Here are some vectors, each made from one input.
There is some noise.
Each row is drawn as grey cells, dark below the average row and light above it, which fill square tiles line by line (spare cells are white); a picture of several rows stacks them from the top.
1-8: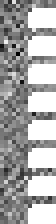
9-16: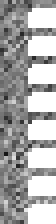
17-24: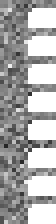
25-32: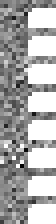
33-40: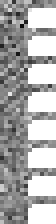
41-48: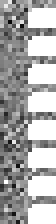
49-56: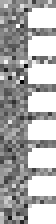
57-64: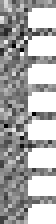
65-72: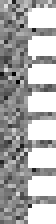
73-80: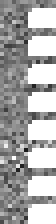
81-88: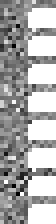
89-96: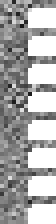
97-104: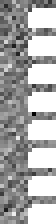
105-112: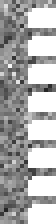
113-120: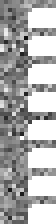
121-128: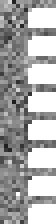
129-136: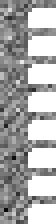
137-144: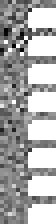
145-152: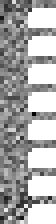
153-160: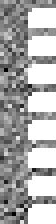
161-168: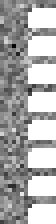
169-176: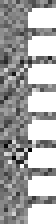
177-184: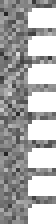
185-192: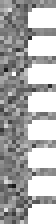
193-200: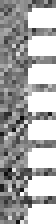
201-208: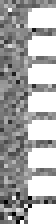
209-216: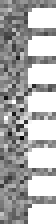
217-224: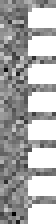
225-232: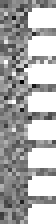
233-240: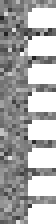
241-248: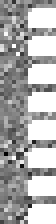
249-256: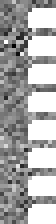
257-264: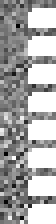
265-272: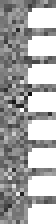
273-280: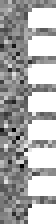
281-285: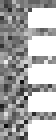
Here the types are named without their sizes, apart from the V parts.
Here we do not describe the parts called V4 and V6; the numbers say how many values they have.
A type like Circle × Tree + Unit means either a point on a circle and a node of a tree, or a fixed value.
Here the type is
Bool × Bool × Bool × Bool × Line × (Line + V4) × V6.
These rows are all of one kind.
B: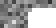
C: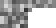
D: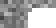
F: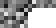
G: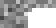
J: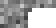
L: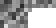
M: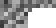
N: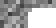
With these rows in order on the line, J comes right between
C and M.
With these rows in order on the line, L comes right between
G and N.
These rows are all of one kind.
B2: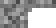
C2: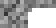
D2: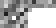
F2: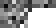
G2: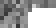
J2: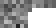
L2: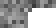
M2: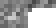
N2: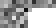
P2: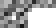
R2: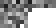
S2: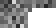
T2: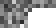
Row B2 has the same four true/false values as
C2, F2 and R2.
